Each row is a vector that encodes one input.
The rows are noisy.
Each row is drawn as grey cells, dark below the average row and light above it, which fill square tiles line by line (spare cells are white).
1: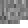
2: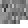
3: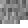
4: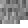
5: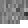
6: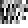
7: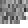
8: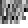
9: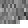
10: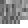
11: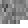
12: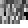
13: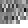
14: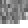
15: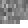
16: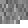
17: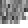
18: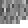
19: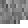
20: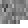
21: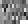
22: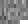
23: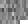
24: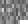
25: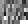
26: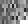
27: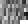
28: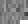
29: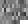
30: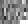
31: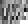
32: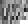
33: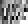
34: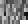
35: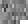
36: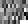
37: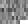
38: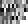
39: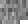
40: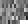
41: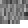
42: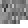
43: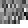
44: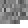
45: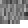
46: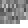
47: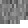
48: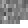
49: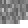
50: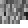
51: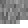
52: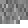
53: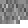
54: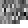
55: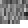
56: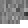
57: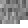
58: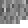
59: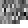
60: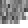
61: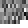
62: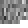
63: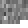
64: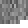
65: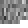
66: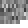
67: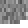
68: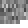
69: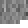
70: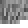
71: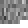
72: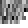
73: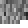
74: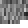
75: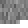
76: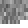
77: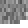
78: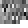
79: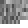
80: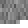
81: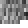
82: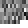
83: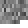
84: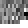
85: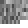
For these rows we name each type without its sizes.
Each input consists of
a point on a line.
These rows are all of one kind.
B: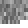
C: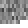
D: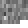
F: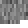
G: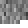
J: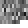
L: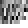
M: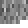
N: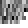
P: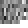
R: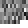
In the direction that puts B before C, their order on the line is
N, J, B, R, L, P, M, F, G, D, C.
